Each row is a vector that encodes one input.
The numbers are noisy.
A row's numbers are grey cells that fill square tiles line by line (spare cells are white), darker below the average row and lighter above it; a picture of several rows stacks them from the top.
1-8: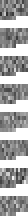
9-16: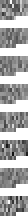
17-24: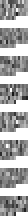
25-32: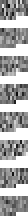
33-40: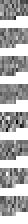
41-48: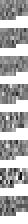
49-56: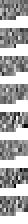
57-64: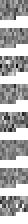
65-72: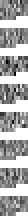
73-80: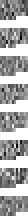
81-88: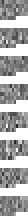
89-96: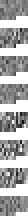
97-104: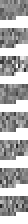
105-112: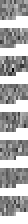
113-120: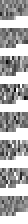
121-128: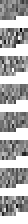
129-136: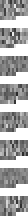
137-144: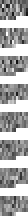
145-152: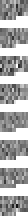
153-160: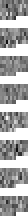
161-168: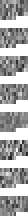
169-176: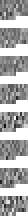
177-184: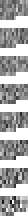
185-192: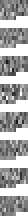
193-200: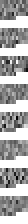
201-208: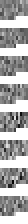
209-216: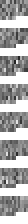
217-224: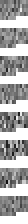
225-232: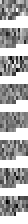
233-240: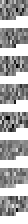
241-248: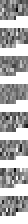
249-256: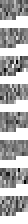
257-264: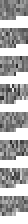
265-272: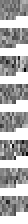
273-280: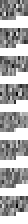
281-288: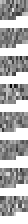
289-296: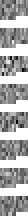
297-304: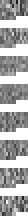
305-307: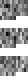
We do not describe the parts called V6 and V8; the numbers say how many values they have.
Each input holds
either one of 7 labels, or a point on an 11-point line and a true/false value, or a value of V6 and a value of V8.
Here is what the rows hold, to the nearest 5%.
About 25% of them hold one of 7 labels. About 45% of them hold a point on an 11-point line and a true/false value. The rest hold a value of V6 and a value of V8.
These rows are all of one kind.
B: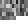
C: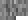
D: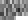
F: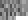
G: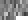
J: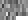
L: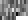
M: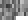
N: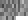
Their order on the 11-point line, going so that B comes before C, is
D, J, M, F, L, B, C, N, G.
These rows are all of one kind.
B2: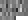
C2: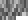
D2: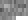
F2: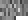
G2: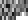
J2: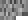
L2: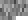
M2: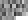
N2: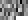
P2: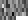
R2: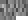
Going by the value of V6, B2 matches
P2 and R2.
